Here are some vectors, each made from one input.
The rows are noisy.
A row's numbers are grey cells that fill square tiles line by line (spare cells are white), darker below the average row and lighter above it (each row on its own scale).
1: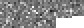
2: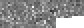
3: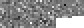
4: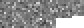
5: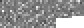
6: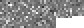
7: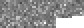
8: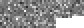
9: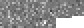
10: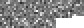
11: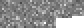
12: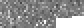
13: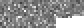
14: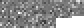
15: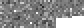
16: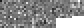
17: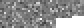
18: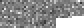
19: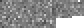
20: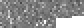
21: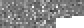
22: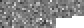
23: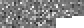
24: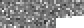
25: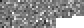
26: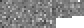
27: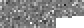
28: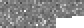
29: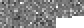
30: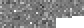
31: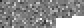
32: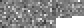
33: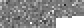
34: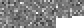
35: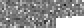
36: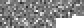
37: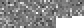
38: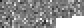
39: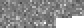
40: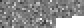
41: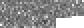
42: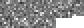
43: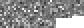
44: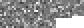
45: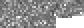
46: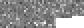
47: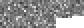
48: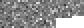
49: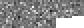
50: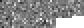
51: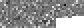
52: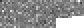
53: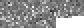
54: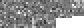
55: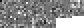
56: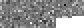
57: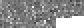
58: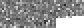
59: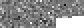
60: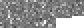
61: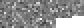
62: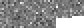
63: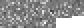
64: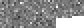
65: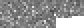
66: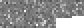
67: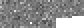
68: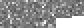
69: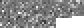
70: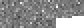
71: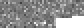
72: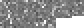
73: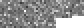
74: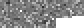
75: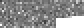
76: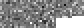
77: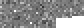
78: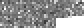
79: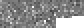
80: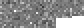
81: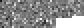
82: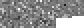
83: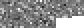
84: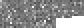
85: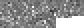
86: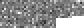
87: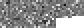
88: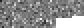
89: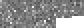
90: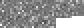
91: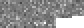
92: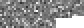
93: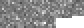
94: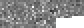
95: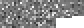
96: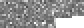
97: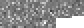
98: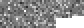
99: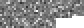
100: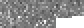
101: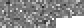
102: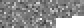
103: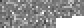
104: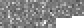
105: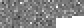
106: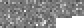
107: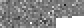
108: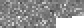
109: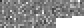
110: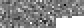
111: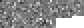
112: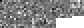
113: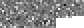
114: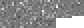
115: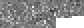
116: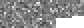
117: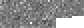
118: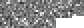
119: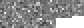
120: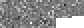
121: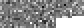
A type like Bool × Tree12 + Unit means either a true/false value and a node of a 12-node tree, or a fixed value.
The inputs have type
Circle17.
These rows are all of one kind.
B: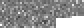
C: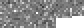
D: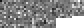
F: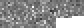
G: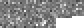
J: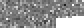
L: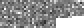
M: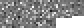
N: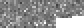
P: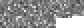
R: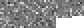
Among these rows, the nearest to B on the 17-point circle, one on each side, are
J and L.
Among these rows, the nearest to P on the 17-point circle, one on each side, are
D and N.
